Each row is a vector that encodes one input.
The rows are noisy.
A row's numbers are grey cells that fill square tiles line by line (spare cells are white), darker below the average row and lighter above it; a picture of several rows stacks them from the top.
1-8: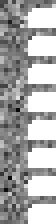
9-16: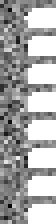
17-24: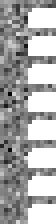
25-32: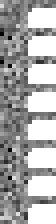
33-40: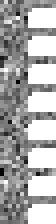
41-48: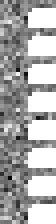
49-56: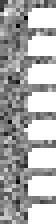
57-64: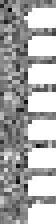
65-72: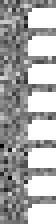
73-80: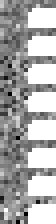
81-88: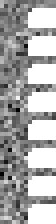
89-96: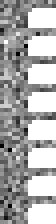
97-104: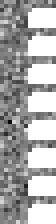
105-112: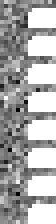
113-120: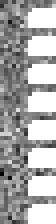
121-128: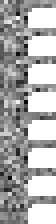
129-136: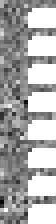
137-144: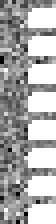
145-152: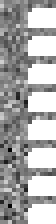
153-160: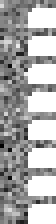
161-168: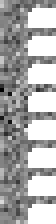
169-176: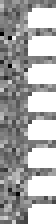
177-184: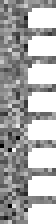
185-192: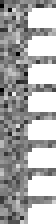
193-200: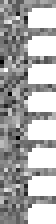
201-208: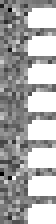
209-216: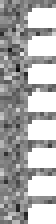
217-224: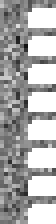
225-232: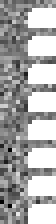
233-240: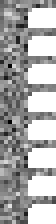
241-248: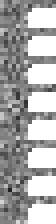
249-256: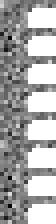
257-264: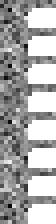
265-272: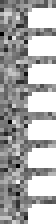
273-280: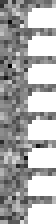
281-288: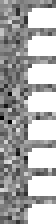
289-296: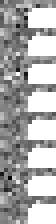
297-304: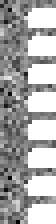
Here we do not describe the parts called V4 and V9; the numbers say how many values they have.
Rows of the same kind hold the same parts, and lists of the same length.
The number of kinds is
2.
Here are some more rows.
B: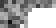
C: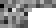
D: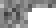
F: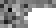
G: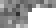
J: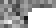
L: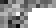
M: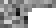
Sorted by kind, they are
B, D, F, G, L
C, J, M

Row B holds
a point on a 6-point line, a point on a 12-point line, a value of V4 and a value of V9.
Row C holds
a point on an 8-point circle and a point on a 6-point line.
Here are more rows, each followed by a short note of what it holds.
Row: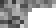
a point on a 6-point line, a point on a 12-point line, a value of V4 and a value of V9
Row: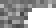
a point on a 6-point line, a point on a 12-point line, a value of V4 and a value of V9
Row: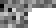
a point on an 8-point circle and a point on a 6-point line
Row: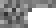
a point on a 6-point line, a point on a 12-point line, a value of V4 and a value of V9
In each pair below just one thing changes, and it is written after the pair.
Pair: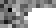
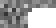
the place on the 6-point line
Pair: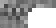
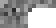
the value of V9
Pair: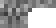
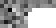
the place on the 6-point line
